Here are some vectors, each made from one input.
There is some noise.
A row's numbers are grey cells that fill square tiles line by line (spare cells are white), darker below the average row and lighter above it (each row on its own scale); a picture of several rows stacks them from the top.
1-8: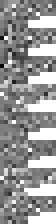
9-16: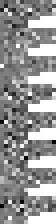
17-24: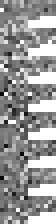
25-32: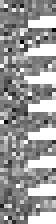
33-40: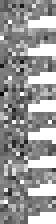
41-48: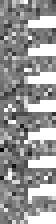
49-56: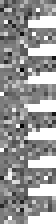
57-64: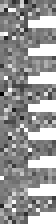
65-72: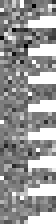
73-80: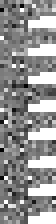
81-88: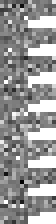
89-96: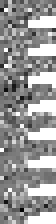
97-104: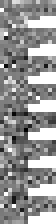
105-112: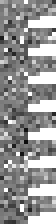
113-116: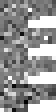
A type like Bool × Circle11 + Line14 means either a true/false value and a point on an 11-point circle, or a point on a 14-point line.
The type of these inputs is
Label5 × (Line7 × Line8 + Unit).
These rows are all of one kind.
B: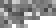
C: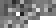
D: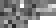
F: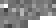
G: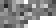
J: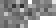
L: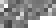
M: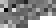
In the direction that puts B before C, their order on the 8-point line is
L, F, J, G, B, M, D, C.
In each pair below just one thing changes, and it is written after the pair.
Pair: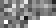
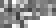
the label
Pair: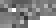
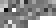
the place on the 7-point line
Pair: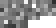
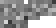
the place on the 8-point line
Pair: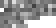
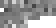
the place on the 7-point line
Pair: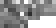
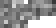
the label
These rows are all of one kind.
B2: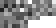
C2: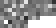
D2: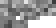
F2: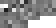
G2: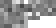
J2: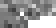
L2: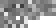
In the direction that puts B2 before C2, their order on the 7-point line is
B2, L2, G2, D2, C2, J2, F2.
